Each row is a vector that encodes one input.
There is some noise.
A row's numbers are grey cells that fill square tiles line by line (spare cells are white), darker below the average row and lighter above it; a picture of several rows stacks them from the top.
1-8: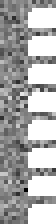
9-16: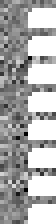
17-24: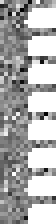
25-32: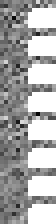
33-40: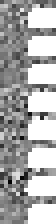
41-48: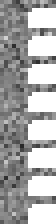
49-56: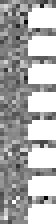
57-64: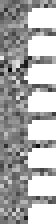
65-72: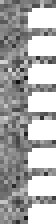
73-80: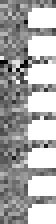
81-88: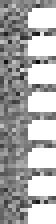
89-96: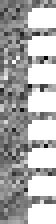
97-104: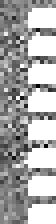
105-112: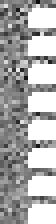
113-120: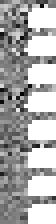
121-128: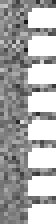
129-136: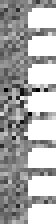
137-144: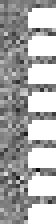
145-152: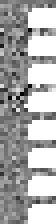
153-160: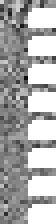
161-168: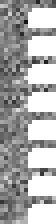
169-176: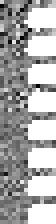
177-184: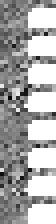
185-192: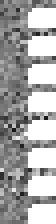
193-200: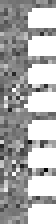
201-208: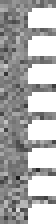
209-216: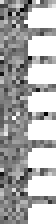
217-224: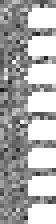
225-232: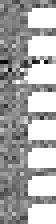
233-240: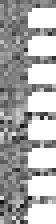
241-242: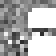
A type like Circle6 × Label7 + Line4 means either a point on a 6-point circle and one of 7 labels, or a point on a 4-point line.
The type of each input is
Line8 + List3(Line10).
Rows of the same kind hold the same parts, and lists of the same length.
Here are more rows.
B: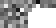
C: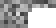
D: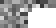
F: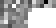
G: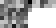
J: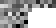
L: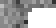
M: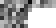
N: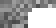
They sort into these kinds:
B, N
C
D, J, L
F
G, M

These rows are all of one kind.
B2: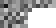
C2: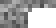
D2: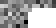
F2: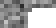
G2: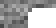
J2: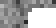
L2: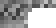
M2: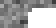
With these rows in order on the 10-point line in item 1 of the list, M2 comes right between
D2 and J2.
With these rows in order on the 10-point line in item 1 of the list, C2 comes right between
B2 and G2.
